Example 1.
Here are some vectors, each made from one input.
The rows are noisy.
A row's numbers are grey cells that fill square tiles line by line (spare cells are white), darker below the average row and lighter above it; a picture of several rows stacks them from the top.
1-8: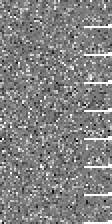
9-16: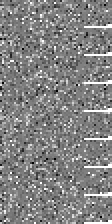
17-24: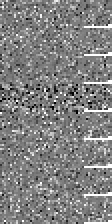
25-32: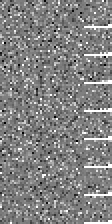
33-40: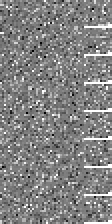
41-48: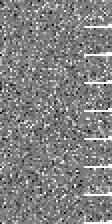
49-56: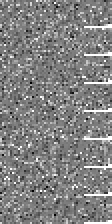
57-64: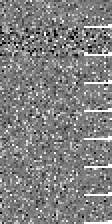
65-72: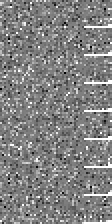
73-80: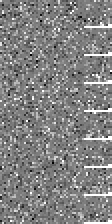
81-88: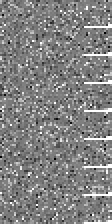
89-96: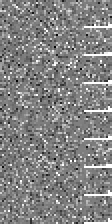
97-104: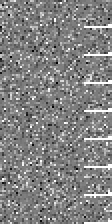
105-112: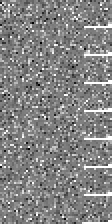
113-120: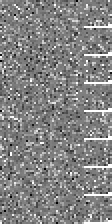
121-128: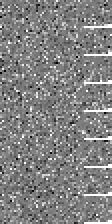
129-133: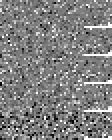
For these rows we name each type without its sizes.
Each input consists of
either a fixed value, or two labels.
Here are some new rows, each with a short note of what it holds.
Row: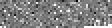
two labels
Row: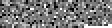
a fixed value
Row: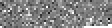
two labels
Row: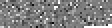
two labels
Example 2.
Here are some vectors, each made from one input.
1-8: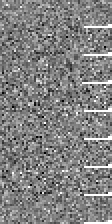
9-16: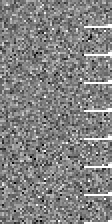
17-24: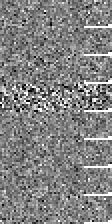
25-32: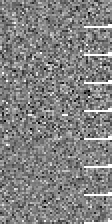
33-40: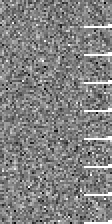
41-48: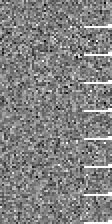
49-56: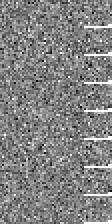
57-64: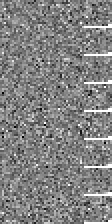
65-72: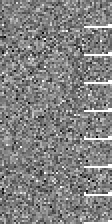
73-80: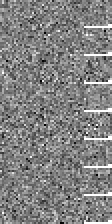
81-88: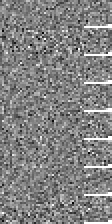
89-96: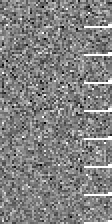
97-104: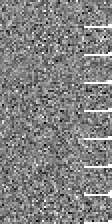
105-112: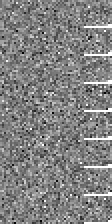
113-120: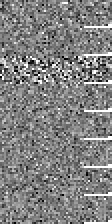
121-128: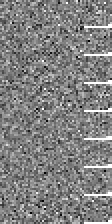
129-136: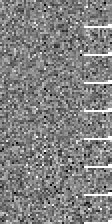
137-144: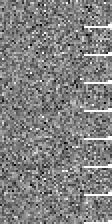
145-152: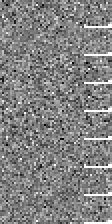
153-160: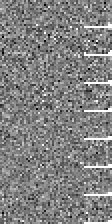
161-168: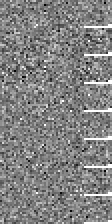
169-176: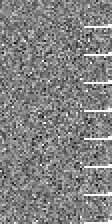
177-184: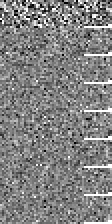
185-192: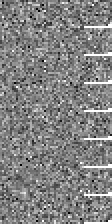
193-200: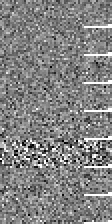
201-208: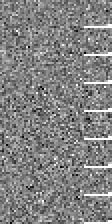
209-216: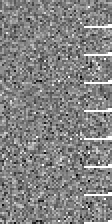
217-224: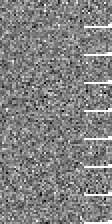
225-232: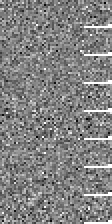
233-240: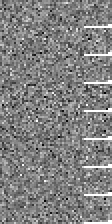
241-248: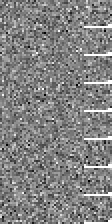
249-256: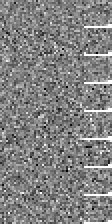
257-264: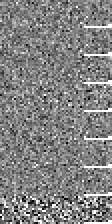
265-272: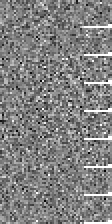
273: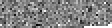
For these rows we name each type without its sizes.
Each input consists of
either a fixed value, or a label and a true/false value.
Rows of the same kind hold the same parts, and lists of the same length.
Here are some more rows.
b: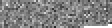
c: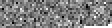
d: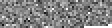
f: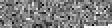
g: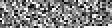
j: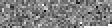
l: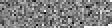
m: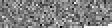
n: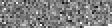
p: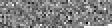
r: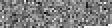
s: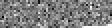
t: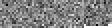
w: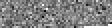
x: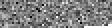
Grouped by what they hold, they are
b, c, d, f, j, l, m, n, p, r, s, t, w, x
g

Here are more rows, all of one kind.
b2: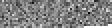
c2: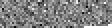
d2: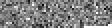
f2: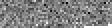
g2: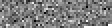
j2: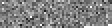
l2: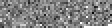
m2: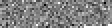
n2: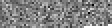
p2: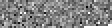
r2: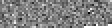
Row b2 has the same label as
n2 and r2.
